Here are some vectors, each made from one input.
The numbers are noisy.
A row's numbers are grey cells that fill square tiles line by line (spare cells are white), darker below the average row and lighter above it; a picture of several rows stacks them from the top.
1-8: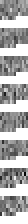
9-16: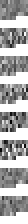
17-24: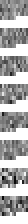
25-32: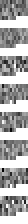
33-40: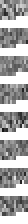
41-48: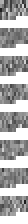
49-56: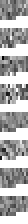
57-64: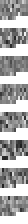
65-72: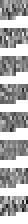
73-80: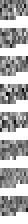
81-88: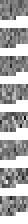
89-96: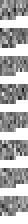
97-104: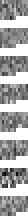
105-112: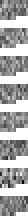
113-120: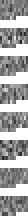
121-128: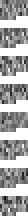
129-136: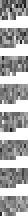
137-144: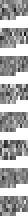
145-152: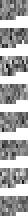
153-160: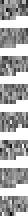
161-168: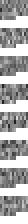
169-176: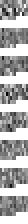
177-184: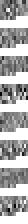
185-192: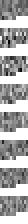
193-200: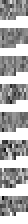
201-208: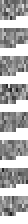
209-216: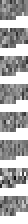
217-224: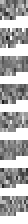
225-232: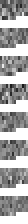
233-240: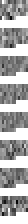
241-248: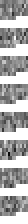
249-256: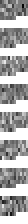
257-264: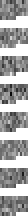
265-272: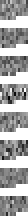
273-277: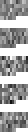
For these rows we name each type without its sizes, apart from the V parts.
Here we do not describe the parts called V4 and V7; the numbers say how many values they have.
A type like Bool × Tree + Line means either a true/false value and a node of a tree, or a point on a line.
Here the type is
(Bool × V4 × V7 + Line) × (Circle + Unit).
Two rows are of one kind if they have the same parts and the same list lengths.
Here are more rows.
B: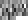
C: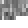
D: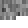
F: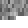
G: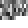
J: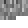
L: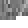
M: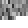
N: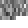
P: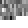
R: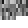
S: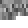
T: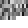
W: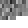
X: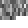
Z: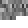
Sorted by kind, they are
B, G, L, N, S, X, Z
C, J, P
D, R, T, W
F, M

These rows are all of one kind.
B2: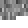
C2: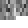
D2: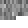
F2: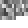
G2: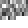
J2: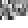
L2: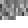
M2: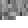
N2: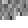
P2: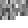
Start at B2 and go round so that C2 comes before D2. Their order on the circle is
B2, L2, C2, J2, P2, M2, G2, D2, F2, N2.
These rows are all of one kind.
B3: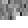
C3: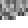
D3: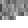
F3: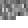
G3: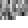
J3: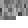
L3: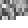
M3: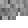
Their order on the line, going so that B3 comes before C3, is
M3, B3, D3, G3, C3, J3, L3, F3.
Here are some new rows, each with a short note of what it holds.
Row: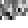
a point on a line
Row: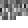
a point on a circle and a point on a line
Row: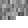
a point on a circle and a point on a line
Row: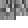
a point on a circle, a true/false value, a value of V4 and a value of V7
